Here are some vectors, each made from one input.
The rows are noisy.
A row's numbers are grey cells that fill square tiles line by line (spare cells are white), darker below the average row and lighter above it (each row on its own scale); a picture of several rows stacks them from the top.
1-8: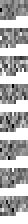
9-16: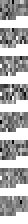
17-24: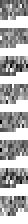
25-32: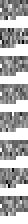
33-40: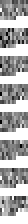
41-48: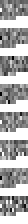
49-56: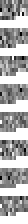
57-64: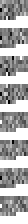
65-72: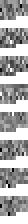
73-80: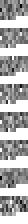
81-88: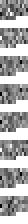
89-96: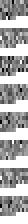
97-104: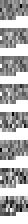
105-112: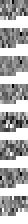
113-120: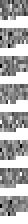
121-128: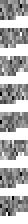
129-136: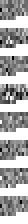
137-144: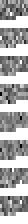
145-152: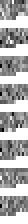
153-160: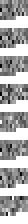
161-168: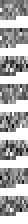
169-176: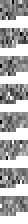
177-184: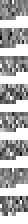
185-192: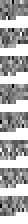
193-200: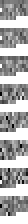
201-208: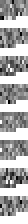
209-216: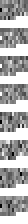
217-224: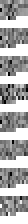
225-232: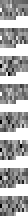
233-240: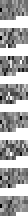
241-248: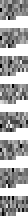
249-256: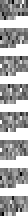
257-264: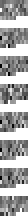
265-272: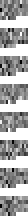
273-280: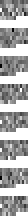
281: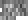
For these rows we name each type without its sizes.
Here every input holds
either a point on a line, or a list of points on a circle.
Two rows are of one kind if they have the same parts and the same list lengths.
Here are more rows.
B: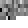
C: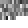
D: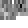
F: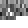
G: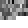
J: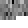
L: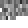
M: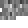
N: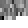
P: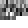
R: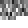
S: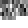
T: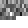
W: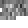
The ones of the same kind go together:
B, C, J, M
D, S, W
F, P, T
G, L, R
N

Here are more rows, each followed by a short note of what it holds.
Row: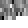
the empty list
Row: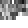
a list of three items
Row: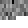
a list of three items
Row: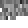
a list of three items
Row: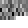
a list of two items
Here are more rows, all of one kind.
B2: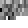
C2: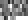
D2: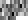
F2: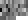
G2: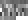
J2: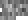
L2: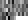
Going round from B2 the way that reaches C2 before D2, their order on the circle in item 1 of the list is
B2, F2, L2, C2, J2, G2, D2.
